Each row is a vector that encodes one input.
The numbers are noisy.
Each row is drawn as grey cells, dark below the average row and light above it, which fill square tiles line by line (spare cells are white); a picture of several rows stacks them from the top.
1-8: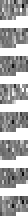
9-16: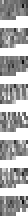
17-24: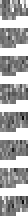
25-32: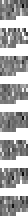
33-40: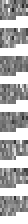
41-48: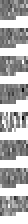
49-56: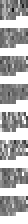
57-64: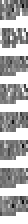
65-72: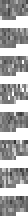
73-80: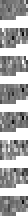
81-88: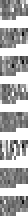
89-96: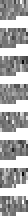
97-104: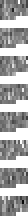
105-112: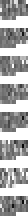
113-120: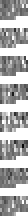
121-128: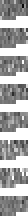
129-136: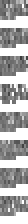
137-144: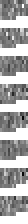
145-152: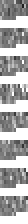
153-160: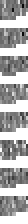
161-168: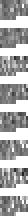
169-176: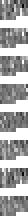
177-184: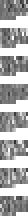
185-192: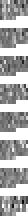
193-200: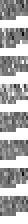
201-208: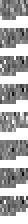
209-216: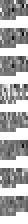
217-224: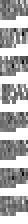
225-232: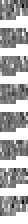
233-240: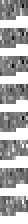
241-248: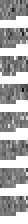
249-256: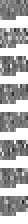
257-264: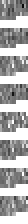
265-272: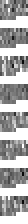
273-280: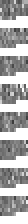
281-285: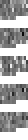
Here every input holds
a node of an 8-node tree and a true/false value.
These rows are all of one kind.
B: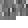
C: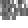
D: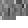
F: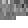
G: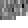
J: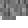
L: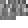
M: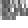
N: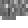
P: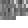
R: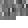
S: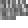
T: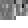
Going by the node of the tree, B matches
G and R.
